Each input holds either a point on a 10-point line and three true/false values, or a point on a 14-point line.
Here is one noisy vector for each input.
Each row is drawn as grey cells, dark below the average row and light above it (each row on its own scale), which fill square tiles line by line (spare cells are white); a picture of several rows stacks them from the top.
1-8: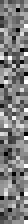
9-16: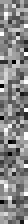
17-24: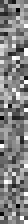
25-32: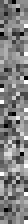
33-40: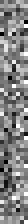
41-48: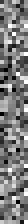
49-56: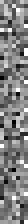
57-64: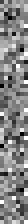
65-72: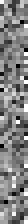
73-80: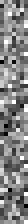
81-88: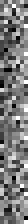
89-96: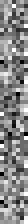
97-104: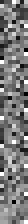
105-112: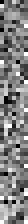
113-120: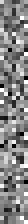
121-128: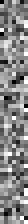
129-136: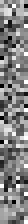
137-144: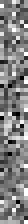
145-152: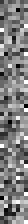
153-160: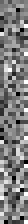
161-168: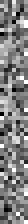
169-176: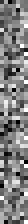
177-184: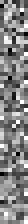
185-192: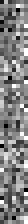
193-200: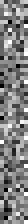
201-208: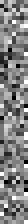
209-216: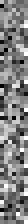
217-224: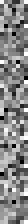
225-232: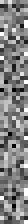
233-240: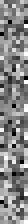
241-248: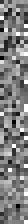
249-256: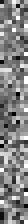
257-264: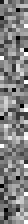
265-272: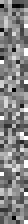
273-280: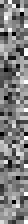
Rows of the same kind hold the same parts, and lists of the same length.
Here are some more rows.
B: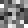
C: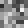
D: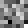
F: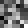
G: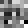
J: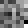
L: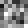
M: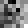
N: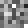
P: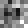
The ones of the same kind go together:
B, F, G, J, M, P
C, D, L, N

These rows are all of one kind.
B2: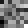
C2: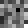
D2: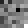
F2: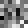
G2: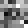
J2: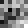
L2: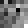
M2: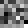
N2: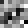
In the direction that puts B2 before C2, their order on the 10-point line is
F2, G2, N2, J2, B2, L2, D2, M2, C2.
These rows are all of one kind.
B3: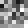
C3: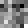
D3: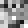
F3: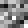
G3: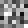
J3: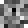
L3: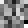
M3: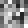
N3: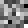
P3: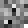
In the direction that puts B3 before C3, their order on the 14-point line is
J3, L3, N3, P3, G3, M3, B3, D3, F3, C3.
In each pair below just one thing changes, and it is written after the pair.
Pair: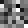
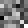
one of the three true/false values
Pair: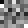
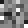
the place on the 10-point line
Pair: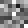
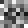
one of the three true/false values
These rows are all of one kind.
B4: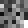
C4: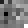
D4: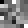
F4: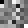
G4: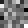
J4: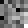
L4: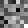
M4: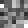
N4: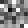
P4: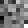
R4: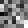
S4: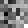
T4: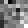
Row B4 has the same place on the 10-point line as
L4 and S4.
